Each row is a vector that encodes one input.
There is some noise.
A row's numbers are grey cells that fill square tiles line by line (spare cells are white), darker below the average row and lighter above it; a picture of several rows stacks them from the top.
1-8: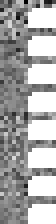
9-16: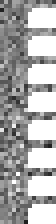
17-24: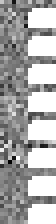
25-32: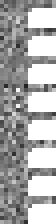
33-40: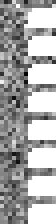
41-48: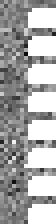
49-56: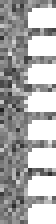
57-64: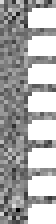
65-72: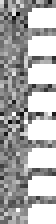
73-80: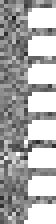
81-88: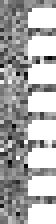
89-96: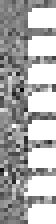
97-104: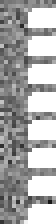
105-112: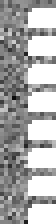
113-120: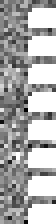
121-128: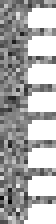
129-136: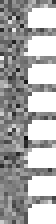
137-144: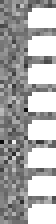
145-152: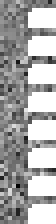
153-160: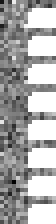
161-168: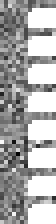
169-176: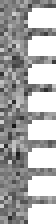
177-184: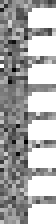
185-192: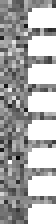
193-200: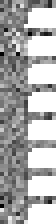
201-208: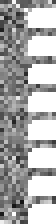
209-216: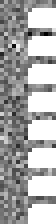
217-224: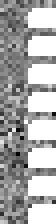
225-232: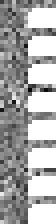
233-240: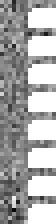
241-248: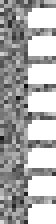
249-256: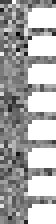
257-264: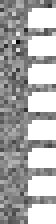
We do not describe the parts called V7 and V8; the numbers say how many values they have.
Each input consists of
a node of each of two 9-node trees and a value of V7, together with either a point on a 10-point line, or a value of V8.
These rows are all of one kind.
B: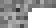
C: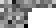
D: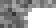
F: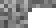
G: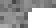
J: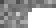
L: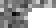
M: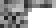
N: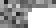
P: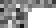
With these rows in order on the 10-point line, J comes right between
D and G.
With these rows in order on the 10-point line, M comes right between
C and G.
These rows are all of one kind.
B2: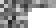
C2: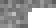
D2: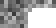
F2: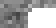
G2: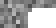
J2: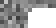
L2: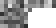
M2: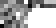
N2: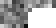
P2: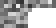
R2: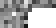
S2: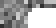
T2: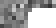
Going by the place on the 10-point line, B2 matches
D2, G2 and N2.
